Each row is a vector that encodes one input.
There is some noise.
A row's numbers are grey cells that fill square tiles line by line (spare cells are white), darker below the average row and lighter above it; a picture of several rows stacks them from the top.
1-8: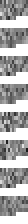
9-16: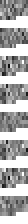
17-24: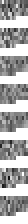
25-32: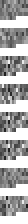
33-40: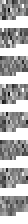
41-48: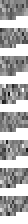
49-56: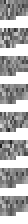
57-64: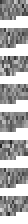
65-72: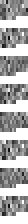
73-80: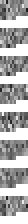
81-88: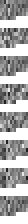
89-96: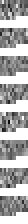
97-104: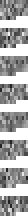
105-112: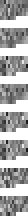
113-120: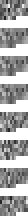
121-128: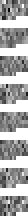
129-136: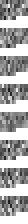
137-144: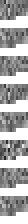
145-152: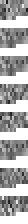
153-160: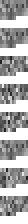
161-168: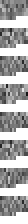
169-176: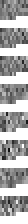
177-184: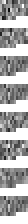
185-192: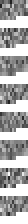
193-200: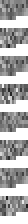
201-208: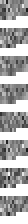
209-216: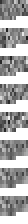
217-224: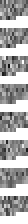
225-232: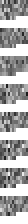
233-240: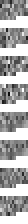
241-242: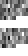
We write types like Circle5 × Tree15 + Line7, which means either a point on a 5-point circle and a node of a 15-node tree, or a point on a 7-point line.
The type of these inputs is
Line11.
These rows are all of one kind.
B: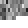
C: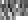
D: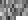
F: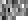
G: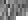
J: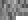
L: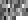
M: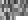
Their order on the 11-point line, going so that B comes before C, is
F, B, L, J, G, D, M, C.
